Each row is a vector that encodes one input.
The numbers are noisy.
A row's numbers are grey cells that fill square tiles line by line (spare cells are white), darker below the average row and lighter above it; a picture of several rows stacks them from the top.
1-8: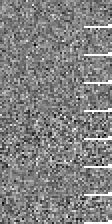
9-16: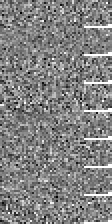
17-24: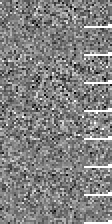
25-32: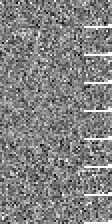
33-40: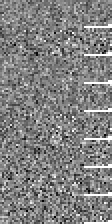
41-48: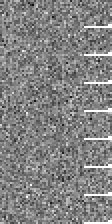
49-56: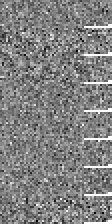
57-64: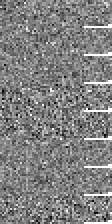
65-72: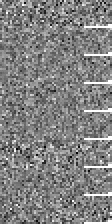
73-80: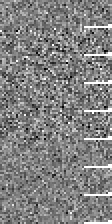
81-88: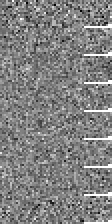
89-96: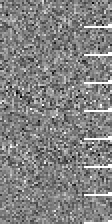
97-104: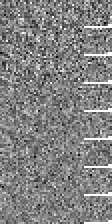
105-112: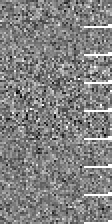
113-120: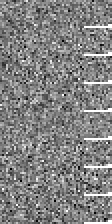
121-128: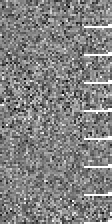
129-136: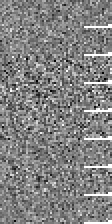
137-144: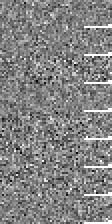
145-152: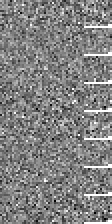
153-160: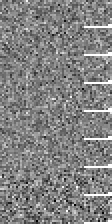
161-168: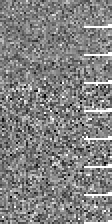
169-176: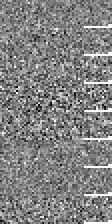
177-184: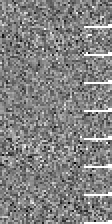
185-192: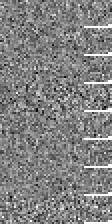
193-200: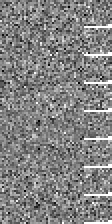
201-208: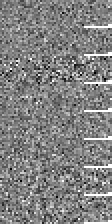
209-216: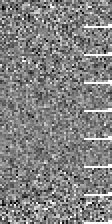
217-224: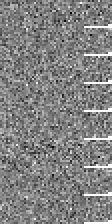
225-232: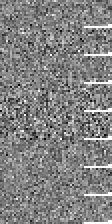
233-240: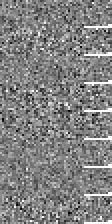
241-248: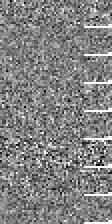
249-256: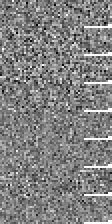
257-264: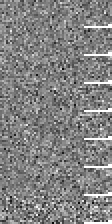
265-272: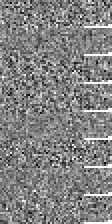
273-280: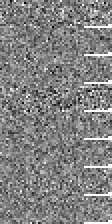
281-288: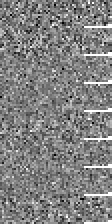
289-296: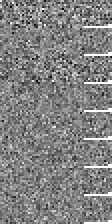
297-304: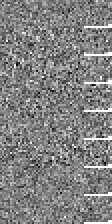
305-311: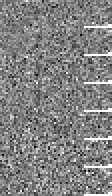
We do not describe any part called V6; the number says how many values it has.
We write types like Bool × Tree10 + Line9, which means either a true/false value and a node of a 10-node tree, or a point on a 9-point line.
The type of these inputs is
Bool × Bool × Bool × Label12 + Line3 × Line4 + Line9 + V6.
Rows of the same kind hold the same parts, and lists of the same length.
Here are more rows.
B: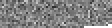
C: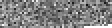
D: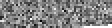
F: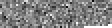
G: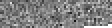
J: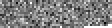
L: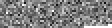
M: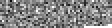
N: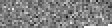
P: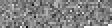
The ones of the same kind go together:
B, C, F, G, N, P
D
J
L, M

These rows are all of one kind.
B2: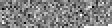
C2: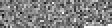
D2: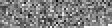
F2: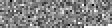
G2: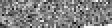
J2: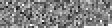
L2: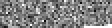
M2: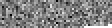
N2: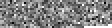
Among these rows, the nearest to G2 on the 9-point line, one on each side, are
C2 and L2.
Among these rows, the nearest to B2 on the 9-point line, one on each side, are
J2 and M2.
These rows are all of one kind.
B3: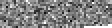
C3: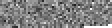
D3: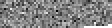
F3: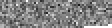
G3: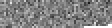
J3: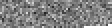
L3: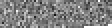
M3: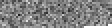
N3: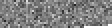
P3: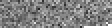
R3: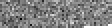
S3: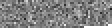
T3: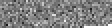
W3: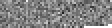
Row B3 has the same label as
C3, N3 and W3.
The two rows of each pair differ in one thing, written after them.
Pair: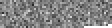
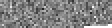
the label
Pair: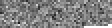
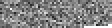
one of the three true/false values
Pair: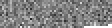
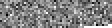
the label
